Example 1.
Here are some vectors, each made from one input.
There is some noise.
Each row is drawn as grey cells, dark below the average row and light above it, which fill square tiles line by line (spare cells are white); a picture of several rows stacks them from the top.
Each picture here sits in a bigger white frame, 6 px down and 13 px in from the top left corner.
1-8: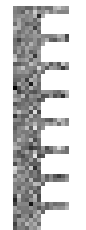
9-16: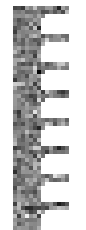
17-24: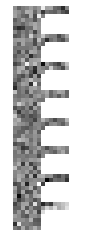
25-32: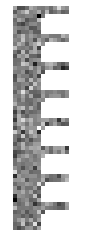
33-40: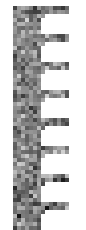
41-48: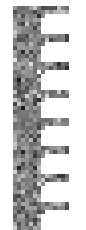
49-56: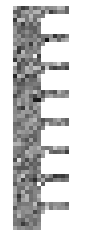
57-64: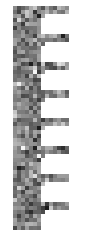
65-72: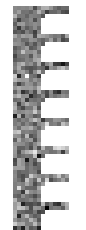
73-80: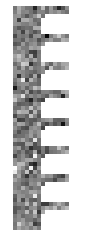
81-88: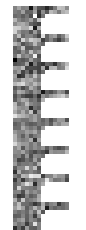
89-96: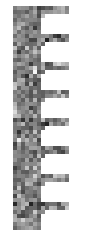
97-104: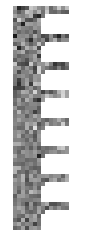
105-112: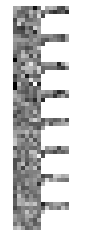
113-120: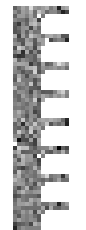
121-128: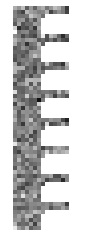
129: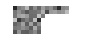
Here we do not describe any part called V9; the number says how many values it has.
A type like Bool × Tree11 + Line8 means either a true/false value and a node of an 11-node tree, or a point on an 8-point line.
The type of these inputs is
(Bool × Label5 + Unit) × V9.
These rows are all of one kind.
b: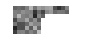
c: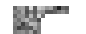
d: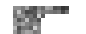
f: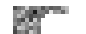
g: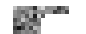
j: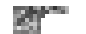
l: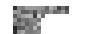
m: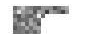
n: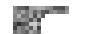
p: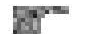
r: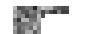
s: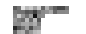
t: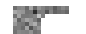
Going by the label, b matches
l and n.
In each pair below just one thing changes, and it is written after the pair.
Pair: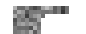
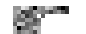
the true/false value
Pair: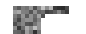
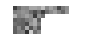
the true/false value
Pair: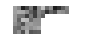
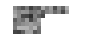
the label
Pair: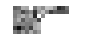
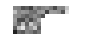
the label
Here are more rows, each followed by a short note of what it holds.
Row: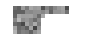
a value of V9
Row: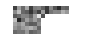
one of 5 labels, a true/false value and a value of V9
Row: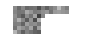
a value of V9
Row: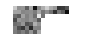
one of 5 labels, a true/false value and a value of V9
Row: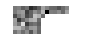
one of 5 labels, a true/false value and a value of V9
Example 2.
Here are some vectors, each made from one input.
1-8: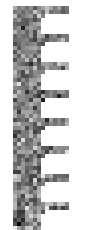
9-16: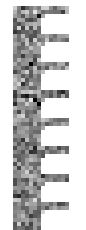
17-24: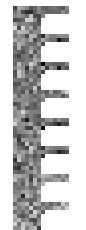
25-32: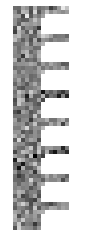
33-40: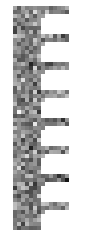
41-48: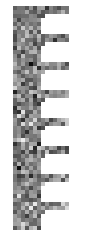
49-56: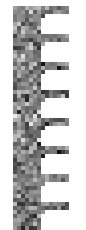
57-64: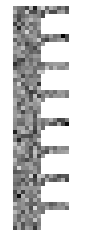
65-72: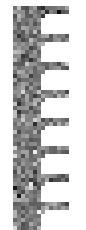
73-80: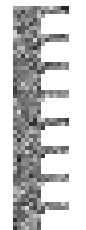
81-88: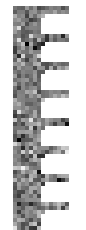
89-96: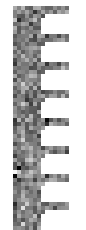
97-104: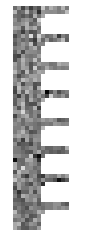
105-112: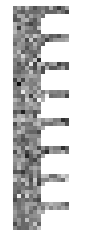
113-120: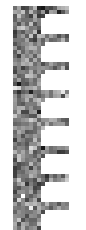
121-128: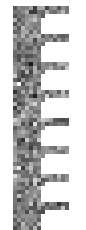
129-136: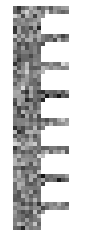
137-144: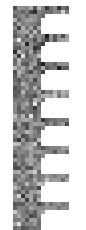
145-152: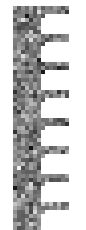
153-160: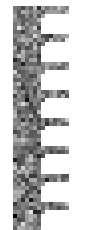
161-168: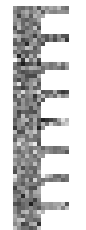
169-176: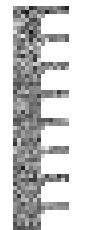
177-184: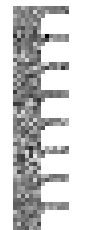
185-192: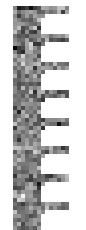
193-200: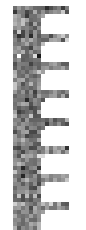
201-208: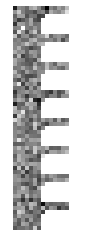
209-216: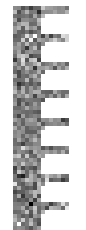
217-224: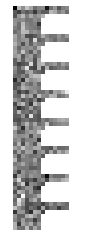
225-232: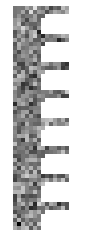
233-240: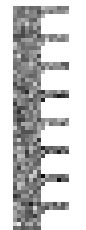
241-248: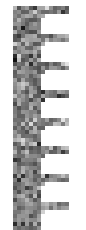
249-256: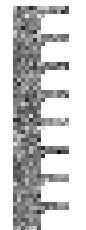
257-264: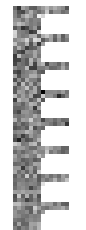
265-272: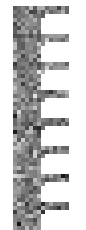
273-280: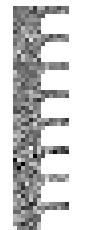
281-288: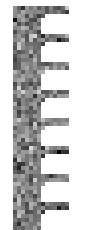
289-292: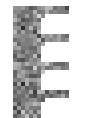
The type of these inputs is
Bool × Label5 + Label11.
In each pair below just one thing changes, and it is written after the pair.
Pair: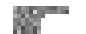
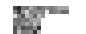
the true/false value
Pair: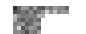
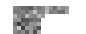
the true/false value
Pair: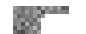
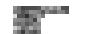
the label
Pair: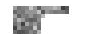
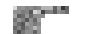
the true/false value
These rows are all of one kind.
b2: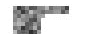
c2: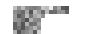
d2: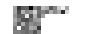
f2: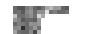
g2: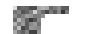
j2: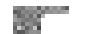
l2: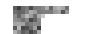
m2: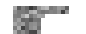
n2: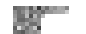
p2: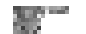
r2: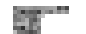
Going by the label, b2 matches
d2, g2, l2 and m2.
